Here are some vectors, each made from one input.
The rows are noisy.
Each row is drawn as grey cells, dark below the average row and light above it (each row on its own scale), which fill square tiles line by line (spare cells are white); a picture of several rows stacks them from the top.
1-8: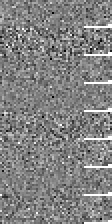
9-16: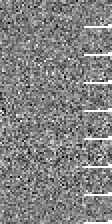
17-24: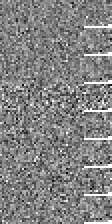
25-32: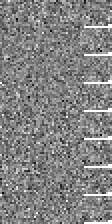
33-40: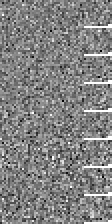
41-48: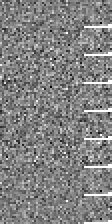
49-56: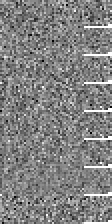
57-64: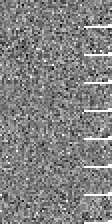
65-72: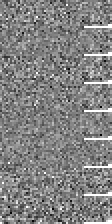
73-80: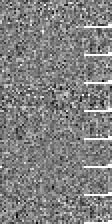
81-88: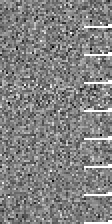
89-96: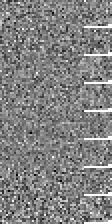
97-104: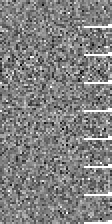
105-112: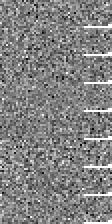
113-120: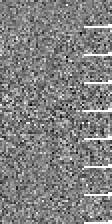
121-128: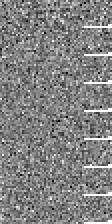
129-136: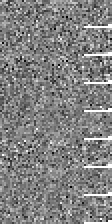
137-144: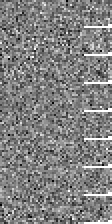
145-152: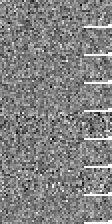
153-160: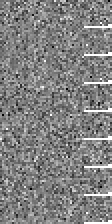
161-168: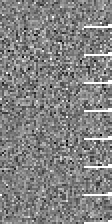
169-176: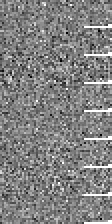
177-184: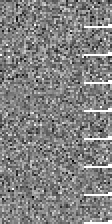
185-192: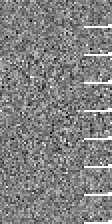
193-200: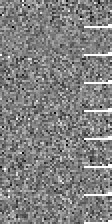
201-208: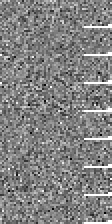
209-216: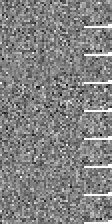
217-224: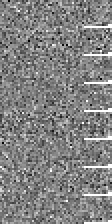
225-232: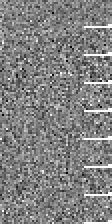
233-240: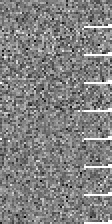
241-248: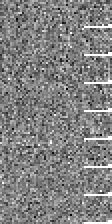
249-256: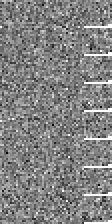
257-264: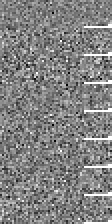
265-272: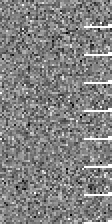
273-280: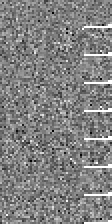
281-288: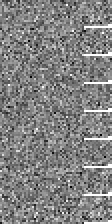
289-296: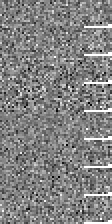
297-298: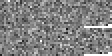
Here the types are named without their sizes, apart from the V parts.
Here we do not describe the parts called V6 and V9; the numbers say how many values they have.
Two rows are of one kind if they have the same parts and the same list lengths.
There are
9 kinds of row.
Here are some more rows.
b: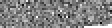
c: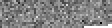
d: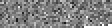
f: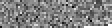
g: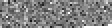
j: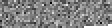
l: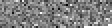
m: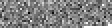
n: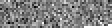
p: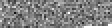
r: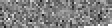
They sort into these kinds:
b
c
d, f, n
g
j
l
m
p
r

